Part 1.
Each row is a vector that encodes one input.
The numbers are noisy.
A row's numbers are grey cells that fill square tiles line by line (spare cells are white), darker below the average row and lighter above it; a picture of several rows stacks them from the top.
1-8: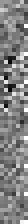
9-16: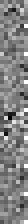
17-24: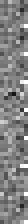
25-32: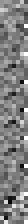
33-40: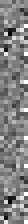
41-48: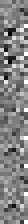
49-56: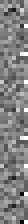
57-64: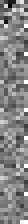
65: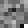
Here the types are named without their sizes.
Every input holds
either a point on a circle, or a fixed value.
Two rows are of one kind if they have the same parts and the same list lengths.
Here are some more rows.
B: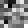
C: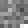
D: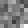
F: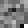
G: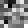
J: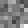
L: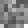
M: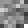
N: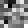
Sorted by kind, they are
B, G, N
C, D, F, J, L, M

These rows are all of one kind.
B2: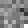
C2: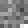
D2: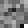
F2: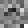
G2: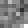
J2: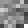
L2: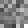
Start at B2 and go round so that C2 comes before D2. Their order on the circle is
B2, C2, G2, L2, F2, D2, J2.
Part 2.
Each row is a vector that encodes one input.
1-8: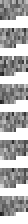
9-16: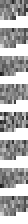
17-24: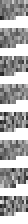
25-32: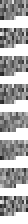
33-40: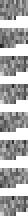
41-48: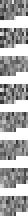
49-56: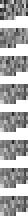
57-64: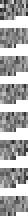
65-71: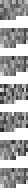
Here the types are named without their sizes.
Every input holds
a point on a line.
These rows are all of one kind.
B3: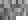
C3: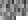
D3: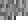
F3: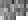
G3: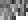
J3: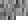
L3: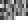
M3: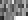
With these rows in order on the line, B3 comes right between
J3 and M3.
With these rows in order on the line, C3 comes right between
D3 and F3.
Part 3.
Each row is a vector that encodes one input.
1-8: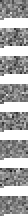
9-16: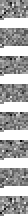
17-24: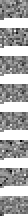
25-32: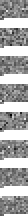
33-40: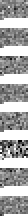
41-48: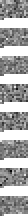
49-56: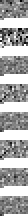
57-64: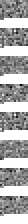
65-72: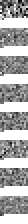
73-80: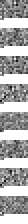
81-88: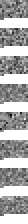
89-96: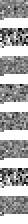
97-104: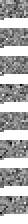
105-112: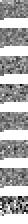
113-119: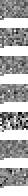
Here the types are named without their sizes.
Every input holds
either a fixed value, or a point on each of two lines.
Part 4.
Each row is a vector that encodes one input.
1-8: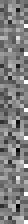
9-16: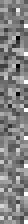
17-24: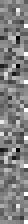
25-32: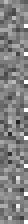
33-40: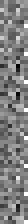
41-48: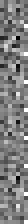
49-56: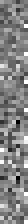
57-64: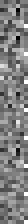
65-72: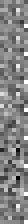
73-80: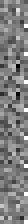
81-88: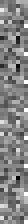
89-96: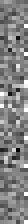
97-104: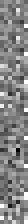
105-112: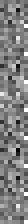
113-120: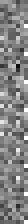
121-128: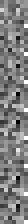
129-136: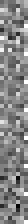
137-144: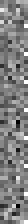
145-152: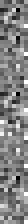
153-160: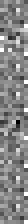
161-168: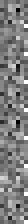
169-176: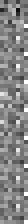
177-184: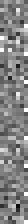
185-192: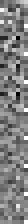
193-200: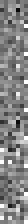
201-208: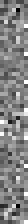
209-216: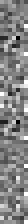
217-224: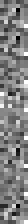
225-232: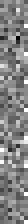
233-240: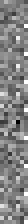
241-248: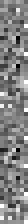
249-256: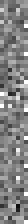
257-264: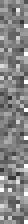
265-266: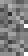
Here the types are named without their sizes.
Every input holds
a point on a line.
